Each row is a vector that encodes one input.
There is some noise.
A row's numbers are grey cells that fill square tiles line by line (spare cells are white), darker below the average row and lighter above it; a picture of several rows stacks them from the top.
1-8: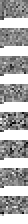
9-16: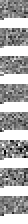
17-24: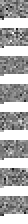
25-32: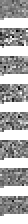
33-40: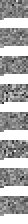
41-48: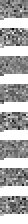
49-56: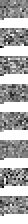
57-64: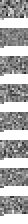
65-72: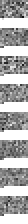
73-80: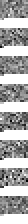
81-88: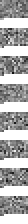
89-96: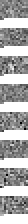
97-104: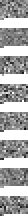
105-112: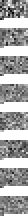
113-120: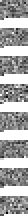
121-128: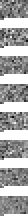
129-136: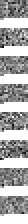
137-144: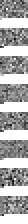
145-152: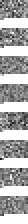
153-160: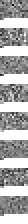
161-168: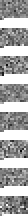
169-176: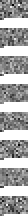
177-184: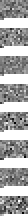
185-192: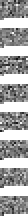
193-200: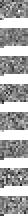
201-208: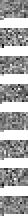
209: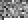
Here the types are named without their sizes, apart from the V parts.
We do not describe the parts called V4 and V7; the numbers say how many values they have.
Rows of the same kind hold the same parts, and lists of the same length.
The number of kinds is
3.
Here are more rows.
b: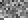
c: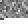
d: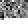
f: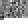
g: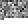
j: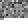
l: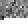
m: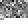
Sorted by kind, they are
b, c, f, m
d, g, j
l

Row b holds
a point on a circle, a true/false value and a value of V7.
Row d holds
a label and a value of V4.
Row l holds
a value of V7.
